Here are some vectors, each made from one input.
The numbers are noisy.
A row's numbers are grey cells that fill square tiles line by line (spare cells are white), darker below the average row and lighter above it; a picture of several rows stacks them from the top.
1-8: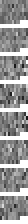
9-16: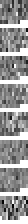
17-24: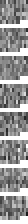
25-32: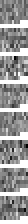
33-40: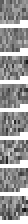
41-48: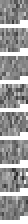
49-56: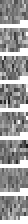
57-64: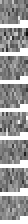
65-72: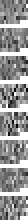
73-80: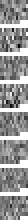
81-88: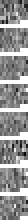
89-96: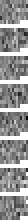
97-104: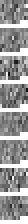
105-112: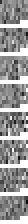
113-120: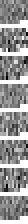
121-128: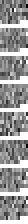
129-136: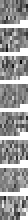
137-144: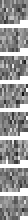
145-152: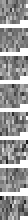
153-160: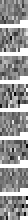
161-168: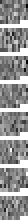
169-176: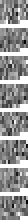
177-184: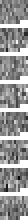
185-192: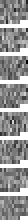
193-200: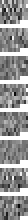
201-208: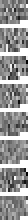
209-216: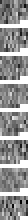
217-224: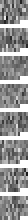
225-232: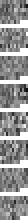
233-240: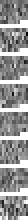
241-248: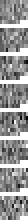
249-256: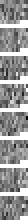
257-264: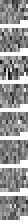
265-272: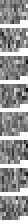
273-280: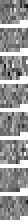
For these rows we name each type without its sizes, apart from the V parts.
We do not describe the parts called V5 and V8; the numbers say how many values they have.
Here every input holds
a point on a line, a true/false value and a value of V8, together with either a point on a line, or a value of V5.
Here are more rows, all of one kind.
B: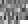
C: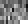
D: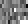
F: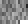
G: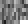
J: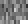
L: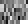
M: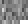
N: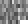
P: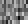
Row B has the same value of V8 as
D and M.
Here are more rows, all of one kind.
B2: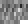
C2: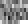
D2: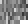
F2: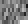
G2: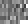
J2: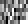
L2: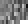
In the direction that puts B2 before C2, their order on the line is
F2, L2, D2, B2, J2, C2, G2.
